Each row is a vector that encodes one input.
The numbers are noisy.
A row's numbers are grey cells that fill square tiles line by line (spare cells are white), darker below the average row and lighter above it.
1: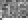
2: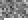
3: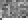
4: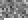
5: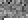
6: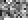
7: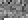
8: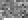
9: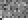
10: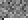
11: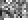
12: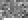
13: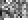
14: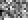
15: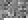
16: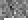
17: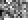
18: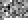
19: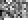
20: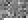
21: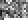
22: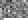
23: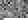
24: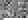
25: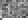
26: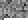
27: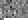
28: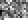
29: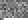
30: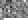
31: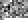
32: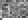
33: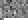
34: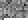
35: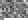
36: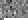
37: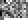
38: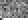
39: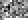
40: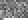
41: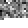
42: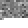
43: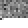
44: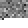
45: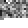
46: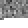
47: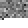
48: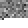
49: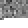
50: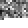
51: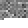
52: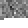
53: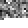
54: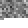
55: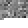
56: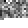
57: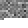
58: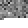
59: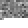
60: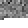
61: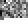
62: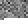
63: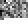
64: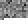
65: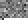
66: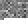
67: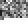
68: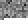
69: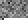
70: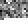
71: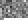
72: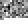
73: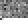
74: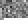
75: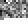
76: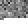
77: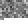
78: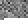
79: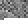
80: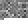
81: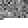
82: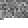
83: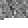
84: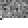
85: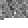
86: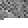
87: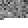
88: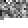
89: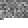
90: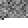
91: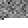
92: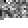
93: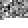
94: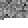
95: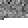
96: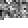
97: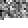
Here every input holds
either a fixed value, or a point on each of two 6-point lines, or four true/false values.
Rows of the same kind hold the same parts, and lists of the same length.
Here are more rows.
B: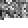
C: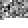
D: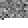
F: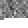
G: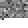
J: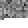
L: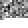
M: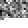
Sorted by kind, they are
B, M
C, L
D, F, G, J

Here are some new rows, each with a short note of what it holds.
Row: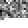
a point on each of two 6-point lines
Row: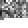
a point on each of two 6-point lines
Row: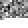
a fixed value
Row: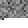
four true/false values
